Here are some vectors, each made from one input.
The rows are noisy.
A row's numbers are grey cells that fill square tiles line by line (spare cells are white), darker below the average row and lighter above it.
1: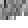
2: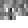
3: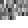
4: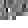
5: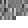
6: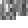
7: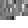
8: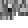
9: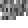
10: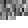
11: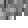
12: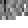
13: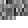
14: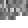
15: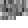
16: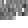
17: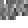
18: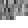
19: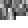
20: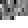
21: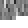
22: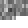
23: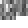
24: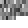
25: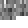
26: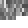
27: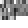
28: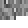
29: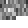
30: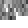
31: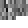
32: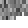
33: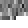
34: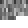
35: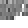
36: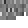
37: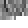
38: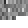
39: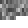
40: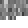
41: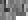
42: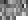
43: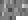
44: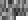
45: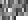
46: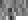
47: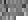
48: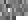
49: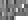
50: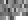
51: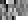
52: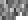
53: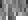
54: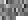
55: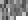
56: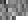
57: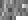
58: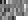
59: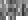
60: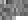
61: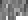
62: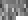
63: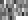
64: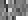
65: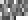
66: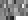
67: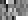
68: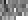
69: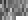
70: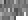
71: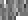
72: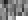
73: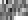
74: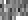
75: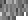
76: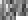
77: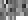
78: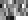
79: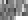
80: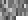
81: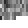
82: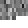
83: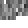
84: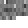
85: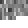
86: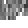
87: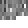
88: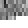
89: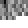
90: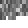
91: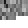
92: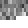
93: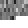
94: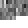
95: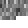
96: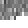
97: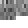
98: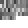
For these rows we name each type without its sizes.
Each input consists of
two labels, together with either a label, or a point on a line and a true/false value.
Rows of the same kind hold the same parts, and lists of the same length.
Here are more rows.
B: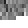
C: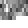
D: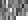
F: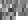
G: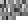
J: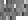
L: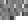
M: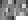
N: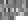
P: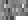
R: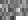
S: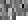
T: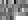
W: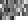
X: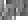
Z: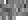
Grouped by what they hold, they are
B, D, G, S
C, F, J, L, M, N, P, R, T, W, X, Z

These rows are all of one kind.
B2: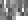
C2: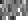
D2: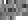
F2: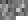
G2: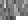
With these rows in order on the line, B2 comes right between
D2 and G2.
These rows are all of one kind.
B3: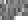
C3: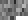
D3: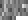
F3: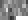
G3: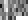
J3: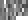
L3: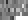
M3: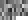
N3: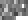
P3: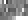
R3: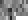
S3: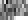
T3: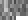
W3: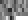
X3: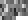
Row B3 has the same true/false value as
J3, L3, P3 and S3.
